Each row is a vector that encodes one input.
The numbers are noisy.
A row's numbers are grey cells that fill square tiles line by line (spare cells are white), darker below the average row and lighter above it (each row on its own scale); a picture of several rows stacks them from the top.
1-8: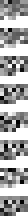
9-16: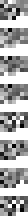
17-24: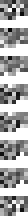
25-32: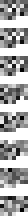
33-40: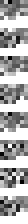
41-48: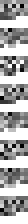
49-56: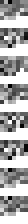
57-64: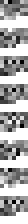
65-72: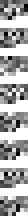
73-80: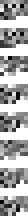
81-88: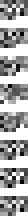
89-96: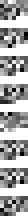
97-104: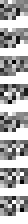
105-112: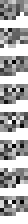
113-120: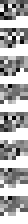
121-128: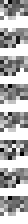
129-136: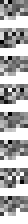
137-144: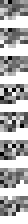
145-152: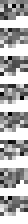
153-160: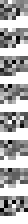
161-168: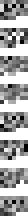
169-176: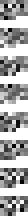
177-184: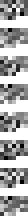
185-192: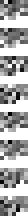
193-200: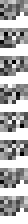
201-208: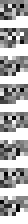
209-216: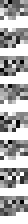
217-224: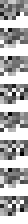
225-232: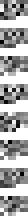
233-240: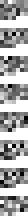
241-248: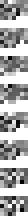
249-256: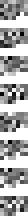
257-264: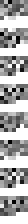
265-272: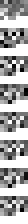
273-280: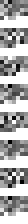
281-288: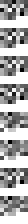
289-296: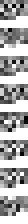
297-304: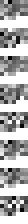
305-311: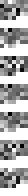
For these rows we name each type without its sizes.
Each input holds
a point on a line.
